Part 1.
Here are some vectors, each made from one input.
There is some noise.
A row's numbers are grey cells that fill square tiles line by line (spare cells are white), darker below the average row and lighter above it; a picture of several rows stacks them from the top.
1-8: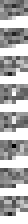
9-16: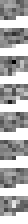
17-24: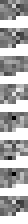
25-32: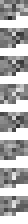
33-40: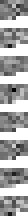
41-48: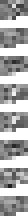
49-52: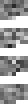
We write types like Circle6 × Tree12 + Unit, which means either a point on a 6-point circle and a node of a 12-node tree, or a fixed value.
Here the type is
Bool × Label4.
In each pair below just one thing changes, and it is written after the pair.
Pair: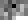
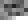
the true/false value
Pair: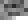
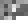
the label
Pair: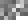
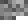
the label
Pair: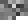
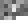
the label
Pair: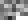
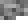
the true/false value
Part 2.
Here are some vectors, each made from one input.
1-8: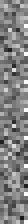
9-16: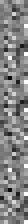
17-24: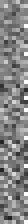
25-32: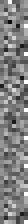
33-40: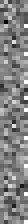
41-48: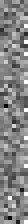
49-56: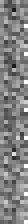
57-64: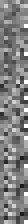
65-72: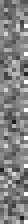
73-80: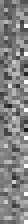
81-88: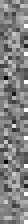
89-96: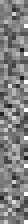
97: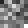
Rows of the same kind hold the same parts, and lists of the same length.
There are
2 kinds of row.
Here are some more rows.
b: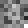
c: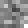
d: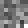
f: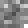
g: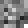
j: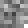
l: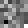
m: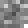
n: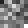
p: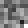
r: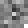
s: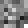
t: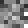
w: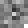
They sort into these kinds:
b, g, l, n, s, t
c, d, f, j, m, p, r, w

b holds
a point on a 7-point line.
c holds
a point on a 9-point circle.
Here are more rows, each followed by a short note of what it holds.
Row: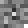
a point on a 9-point circle
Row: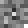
a point on a 9-point circle
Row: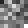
a point on a 7-point line
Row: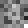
a point on a 7-point line
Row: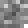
a point on a 9-point circle
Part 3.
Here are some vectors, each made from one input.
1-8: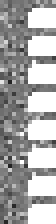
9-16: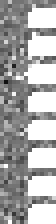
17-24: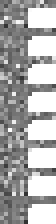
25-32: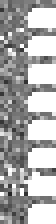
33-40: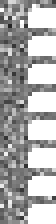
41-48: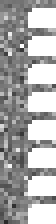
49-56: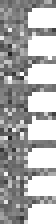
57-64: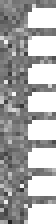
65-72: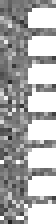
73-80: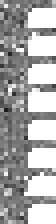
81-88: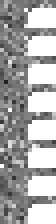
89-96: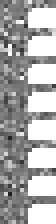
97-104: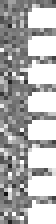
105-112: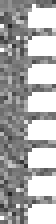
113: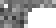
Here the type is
Bool × Label9.
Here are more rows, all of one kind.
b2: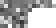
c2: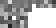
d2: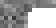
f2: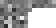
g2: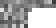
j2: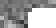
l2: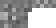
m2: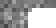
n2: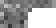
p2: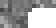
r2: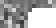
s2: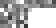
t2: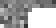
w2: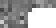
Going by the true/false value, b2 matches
d2, f2, n2 and r2.
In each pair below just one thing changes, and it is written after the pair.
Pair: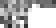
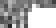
the label
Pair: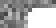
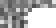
the label
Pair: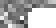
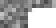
the label
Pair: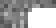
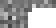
the label
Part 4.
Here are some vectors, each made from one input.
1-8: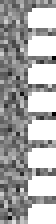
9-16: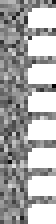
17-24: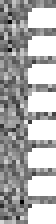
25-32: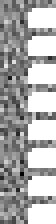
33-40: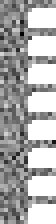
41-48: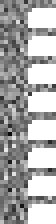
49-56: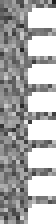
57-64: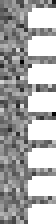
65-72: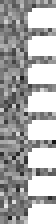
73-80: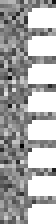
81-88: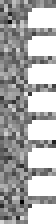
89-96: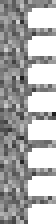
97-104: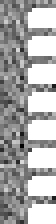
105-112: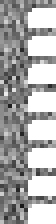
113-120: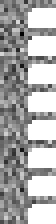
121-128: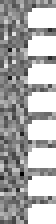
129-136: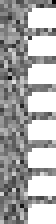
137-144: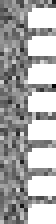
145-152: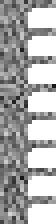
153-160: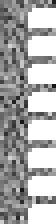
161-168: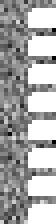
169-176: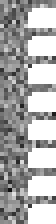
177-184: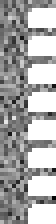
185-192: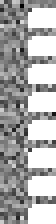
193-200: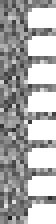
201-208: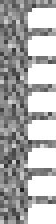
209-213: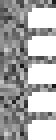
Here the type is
Label9 + Line11.
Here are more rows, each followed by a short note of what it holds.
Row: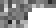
a point on an 11-point line
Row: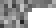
one of 9 labels
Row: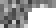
a point on an 11-point line
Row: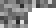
a point on an 11-point line
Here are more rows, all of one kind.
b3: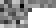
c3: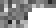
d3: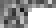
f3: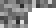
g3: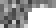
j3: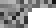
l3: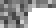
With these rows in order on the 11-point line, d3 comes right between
g3 and l3.
